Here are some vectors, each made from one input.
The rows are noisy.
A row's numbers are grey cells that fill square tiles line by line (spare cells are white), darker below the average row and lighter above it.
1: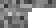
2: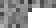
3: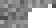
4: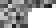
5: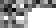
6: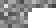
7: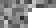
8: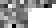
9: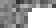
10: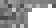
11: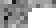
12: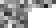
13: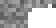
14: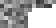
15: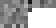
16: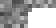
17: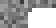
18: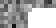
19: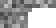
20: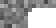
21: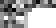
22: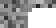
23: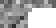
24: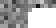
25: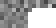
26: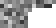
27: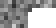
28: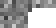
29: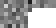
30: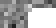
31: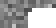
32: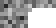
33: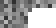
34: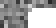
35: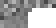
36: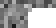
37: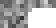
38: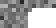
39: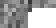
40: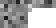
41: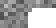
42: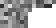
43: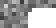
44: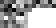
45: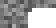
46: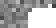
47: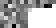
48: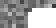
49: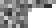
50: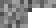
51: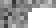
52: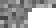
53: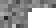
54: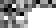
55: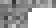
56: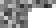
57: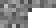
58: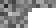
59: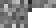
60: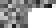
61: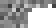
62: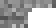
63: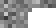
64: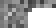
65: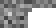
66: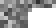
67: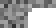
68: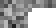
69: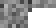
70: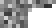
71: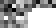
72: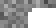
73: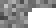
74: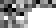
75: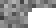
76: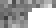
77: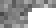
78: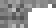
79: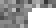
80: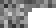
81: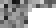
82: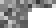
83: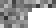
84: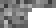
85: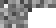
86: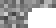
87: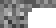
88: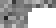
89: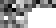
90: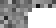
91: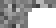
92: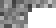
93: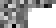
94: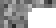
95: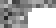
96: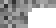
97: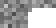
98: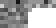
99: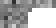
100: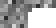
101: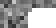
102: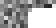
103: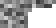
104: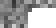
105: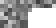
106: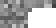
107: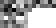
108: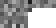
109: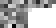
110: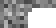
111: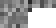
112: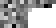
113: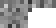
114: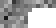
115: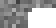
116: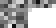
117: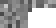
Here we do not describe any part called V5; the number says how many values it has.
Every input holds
a list of up to three items, each a true/false value and a value of V5.
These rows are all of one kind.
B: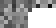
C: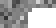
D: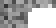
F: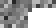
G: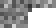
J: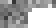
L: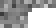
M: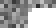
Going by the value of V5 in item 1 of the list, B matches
F and G.
